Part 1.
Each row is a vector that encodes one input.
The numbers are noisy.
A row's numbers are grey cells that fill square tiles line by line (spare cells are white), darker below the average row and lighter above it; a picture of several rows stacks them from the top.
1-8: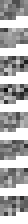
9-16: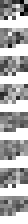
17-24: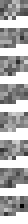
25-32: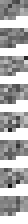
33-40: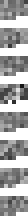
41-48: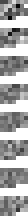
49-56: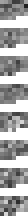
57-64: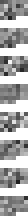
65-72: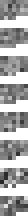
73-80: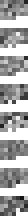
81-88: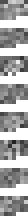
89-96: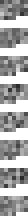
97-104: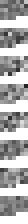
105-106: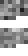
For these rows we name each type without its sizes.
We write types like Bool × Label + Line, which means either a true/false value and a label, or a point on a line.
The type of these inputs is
Circle + Line + Tree.
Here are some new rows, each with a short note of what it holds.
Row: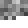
a point on a circle
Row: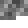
a node of a tree
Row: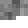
a node of a tree
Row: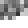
a node of a tree
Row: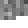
a point on a line
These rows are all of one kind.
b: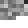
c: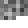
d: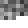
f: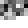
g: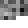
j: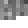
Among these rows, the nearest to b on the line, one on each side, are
c and j.
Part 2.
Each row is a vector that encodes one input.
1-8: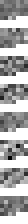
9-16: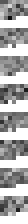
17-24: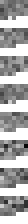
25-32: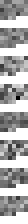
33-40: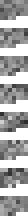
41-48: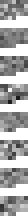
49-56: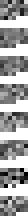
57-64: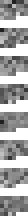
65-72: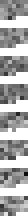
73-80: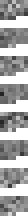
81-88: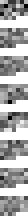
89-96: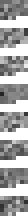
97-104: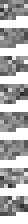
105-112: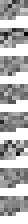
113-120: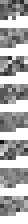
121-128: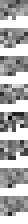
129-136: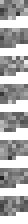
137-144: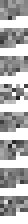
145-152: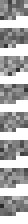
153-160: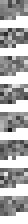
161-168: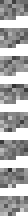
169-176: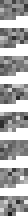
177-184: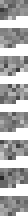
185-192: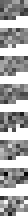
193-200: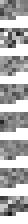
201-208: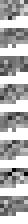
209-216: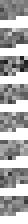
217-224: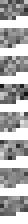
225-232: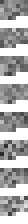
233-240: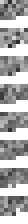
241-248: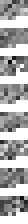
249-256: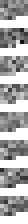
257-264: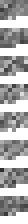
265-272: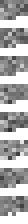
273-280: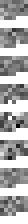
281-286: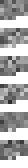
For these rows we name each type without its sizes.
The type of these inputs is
Circle + Line × (Tree + Unit).
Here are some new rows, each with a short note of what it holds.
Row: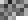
a point on a line and a node of a tree
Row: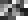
a point on a line and a node of a tree
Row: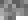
a point on a circle
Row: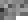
a point on a line
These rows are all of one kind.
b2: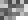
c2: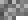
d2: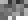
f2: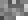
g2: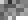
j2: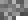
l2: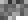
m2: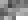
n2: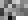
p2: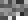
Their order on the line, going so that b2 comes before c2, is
l2, b2, g2, d2, m2, p2, f2, j2, n2, c2.
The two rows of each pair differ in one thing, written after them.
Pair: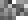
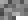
the node of the tree
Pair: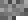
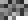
the node of the tree
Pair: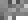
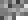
the place on the line
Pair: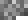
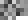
the place on the line
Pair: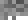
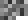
the node of the tree
